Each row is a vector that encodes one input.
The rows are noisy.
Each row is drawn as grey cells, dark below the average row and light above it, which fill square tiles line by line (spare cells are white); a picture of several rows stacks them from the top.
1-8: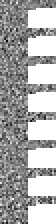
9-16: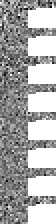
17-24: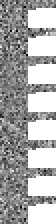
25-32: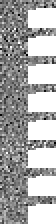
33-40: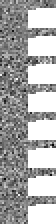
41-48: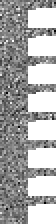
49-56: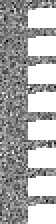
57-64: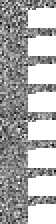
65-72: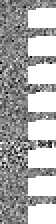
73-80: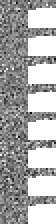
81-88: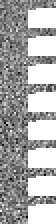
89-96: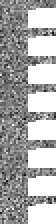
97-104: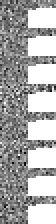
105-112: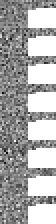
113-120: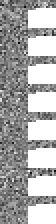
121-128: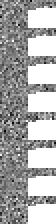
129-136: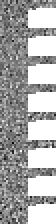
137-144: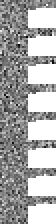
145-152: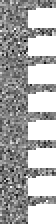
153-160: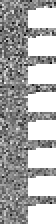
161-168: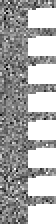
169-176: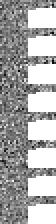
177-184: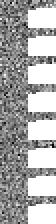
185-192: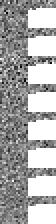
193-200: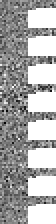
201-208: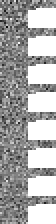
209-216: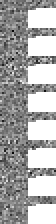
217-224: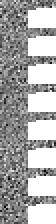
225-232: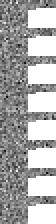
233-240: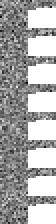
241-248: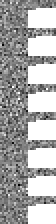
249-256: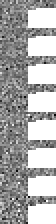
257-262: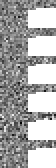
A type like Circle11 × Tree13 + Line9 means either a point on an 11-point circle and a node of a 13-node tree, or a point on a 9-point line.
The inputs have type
(Bool × Circle9 + Line6) × (Tree7 × Tree7 + Unit).
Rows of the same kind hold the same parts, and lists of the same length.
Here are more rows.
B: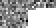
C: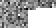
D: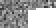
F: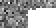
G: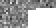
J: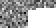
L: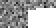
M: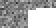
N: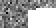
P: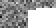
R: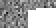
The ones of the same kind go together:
B, J, P
C, G
D, L, M, R
F, N

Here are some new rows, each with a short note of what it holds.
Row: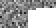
a point on a 9-point circle and a true/false value
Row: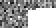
a point on a 9-point circle, a node of each of two 7-node trees and a true/false value
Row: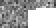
a point on a 9-point circle, a node of each of two 7-node trees and a true/false value
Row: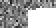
a point on a 9-point circle, a node of each of two 7-node trees and a true/false value
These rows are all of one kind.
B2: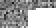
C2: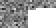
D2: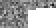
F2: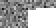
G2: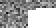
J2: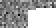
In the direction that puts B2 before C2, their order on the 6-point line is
D2, J2, F2, B2, C2, G2.
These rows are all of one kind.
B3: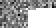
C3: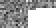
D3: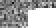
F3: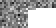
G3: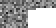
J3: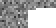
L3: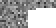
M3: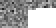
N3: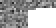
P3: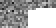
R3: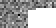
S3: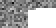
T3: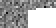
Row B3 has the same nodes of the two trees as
F3 and S3.
